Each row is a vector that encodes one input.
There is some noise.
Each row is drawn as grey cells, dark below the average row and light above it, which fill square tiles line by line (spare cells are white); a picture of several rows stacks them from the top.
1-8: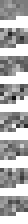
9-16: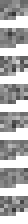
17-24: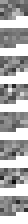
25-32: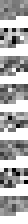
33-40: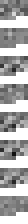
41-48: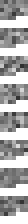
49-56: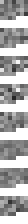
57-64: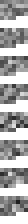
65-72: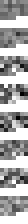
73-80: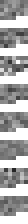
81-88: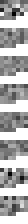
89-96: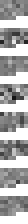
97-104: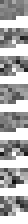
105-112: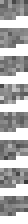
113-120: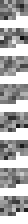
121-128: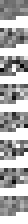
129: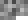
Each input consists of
a true/false value, together with either a point on an 8-point line, or a point on a 9-point line.
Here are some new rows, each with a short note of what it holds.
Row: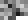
a point on an 8-point line and a true/false value
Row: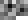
a point on a 9-point line and a true/false value
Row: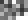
a point on a 9-point line and a true/false value
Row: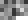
a point on a 9-point line and a true/false value
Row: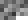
a point on a 9-point line and a true/false value
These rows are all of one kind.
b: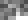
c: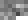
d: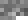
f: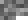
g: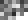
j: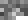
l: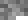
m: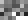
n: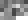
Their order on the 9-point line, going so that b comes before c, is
b, f, j, d, l, n, c, m, g.
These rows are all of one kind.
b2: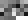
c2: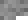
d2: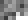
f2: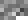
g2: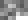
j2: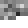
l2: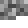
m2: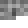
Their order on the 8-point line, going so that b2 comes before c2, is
l2, m2, d2, b2, j2, g2, c2, f2.
